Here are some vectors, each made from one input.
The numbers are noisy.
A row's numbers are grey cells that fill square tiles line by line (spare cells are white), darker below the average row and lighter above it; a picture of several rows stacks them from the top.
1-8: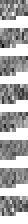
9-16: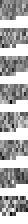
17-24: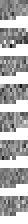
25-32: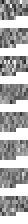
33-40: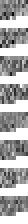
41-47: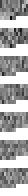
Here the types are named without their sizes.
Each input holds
either a label, or a point on a line.
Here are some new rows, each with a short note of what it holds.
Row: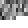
a point on a line
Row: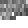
a point on a line
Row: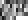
a point on a line
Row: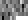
a point on a line
